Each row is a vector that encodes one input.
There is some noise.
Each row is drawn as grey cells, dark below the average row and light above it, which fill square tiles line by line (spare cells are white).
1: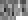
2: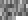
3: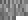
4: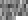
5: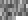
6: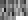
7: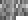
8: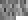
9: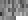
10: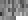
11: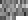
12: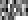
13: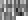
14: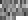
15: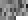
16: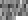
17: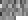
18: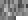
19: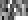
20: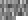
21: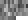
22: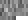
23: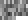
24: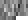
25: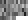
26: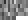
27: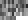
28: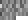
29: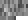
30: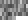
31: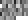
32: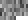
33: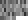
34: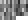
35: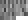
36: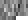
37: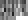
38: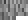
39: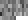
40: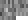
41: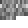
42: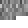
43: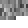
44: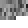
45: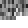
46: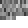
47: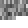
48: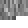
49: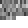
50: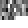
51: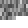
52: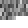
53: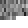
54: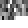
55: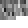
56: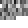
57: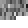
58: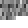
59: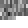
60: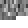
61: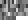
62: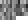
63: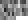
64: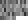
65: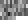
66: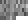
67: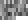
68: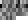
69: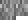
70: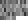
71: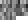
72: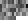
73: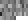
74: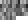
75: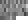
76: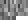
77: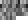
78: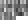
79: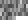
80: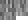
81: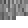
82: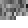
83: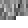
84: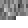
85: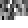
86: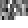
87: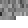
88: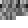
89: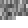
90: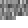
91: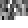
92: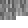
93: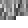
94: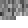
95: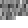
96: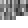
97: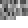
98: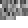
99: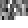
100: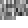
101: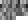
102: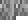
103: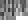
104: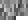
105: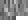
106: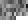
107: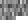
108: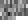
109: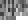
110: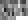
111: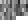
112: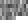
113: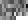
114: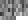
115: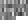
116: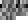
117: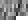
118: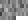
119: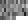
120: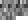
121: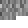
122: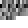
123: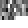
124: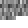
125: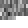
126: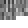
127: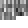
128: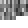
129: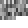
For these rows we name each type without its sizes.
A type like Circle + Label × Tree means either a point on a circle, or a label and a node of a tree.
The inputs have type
List(Line).
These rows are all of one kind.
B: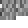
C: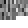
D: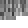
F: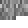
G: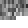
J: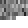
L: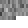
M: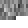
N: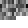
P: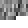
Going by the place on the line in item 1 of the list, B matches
C, D and F.
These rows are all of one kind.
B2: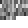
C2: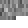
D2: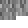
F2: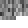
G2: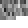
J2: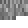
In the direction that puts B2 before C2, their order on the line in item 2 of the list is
B2, J2, C2, D2, G2, F2.
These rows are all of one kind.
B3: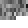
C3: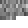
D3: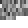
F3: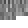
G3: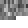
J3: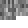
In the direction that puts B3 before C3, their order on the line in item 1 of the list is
B3, G3, J3, F3, C3, D3.
